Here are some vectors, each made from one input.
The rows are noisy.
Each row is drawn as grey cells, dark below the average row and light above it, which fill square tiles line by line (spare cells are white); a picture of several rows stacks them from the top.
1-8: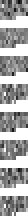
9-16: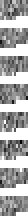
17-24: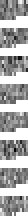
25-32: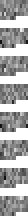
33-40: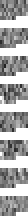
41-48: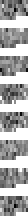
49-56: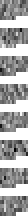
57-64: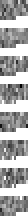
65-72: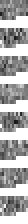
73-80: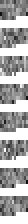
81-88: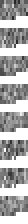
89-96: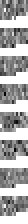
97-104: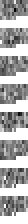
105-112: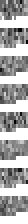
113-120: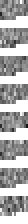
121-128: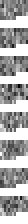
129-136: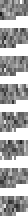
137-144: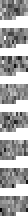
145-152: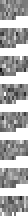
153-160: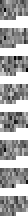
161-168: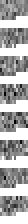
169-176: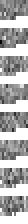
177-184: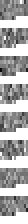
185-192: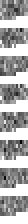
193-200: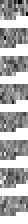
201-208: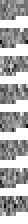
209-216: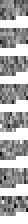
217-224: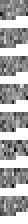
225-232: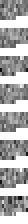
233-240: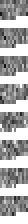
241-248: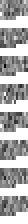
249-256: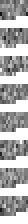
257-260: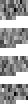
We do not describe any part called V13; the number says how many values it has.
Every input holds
a node of an 11-node tree, together with either a point on an 11-point line, or a value of V13.
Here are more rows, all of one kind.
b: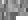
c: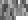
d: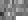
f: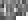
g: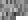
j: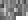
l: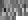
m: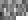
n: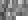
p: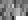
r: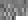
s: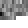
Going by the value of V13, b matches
c, m and p.
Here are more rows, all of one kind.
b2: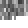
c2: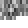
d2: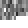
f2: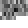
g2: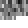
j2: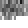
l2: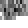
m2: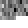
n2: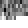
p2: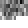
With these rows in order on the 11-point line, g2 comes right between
b2 and d2.
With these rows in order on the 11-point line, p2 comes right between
j2 and n2.
